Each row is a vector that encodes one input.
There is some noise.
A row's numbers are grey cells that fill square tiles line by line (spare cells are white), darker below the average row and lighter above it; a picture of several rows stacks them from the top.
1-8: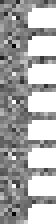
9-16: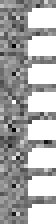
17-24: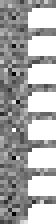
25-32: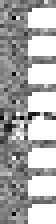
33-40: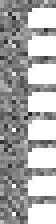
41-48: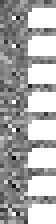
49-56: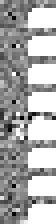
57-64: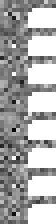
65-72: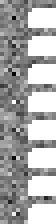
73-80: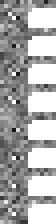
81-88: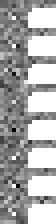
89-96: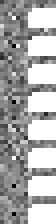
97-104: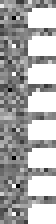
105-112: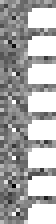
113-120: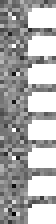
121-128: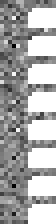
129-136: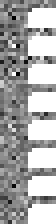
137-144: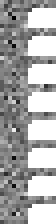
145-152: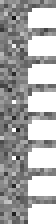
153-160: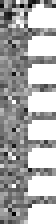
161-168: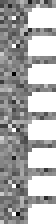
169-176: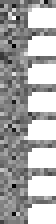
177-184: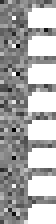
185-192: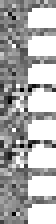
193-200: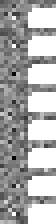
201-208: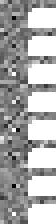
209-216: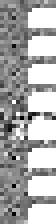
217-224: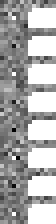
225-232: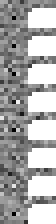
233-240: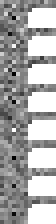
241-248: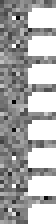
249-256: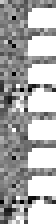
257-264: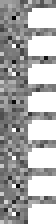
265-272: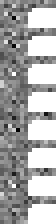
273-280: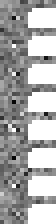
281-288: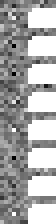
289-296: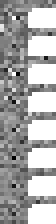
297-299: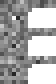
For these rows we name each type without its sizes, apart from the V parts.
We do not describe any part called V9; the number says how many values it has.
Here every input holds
a list of items, each a point on a line and a value of V9.
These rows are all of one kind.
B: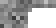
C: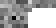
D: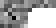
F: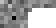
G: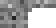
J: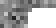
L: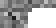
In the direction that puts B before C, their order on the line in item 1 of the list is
D, L, J, B, G, F, C.
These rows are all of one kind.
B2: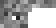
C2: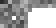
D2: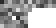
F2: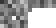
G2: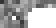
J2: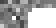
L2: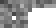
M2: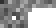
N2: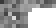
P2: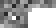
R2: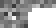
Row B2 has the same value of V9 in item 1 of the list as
C2, J2 and M2.
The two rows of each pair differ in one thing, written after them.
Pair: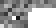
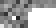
the value of V9 in item 2 of the list
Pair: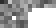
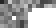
the value of V9 in item 2 of the list
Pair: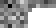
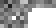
the value of V9 in item 1 of the list
